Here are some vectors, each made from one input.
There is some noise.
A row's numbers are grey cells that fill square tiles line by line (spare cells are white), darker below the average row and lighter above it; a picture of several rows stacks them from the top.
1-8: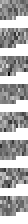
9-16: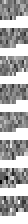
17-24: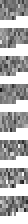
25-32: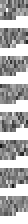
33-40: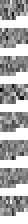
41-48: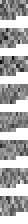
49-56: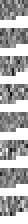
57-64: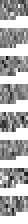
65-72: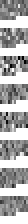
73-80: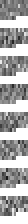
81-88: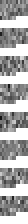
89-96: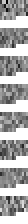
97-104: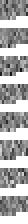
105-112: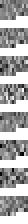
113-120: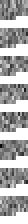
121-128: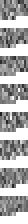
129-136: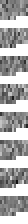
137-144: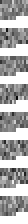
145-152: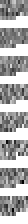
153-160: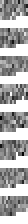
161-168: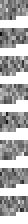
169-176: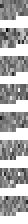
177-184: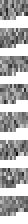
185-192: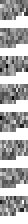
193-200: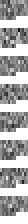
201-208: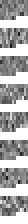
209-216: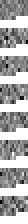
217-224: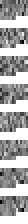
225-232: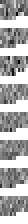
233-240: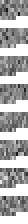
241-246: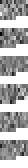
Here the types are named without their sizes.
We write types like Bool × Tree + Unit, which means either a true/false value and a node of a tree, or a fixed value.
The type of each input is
Bool × Bool × Bool × Bool + List(Line) + Tree.
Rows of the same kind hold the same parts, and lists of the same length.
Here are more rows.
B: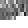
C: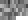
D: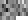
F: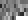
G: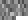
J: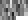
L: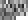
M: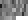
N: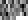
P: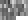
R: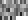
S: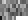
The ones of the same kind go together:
B, S
C, R
D
F, G, M, N
J
L, P

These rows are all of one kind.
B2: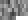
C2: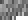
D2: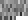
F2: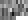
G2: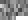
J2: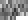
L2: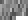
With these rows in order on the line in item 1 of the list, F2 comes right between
B2 and L2.
